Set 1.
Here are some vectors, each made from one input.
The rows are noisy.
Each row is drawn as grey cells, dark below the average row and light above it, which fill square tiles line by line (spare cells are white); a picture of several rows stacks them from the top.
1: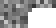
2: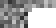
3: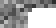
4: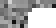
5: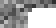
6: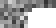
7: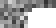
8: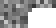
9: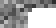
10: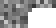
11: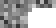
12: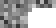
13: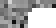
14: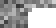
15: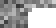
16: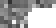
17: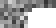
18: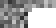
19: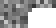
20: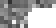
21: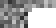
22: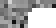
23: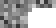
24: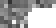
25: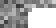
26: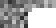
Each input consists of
three true/false values.
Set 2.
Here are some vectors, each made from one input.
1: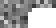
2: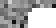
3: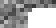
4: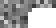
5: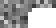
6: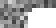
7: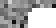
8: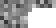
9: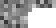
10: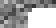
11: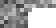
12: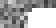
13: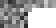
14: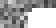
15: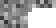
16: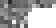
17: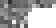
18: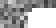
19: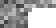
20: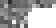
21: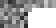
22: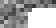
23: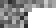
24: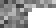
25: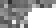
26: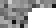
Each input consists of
three true/false values.
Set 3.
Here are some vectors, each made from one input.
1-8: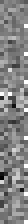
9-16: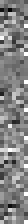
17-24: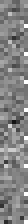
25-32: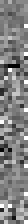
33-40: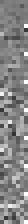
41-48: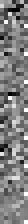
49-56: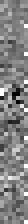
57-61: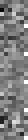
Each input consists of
either a fixed value, or a node of a 12-node tree.
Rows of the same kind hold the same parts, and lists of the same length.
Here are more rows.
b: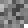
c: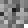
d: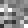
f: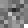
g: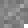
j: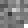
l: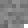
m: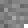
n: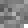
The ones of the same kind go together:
b, d, f, g, j, l, m, n
c

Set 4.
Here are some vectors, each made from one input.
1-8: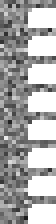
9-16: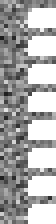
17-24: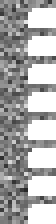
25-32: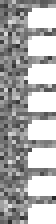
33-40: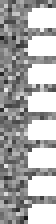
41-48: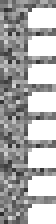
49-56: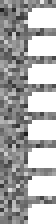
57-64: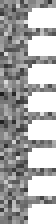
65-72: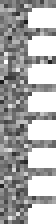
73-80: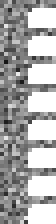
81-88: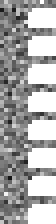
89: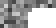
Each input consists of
a point on a 13-point circle.
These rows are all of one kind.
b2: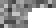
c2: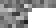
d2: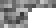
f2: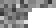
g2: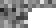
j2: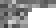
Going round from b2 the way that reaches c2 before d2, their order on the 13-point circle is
b2, c2, j2, f2, g2, d2.
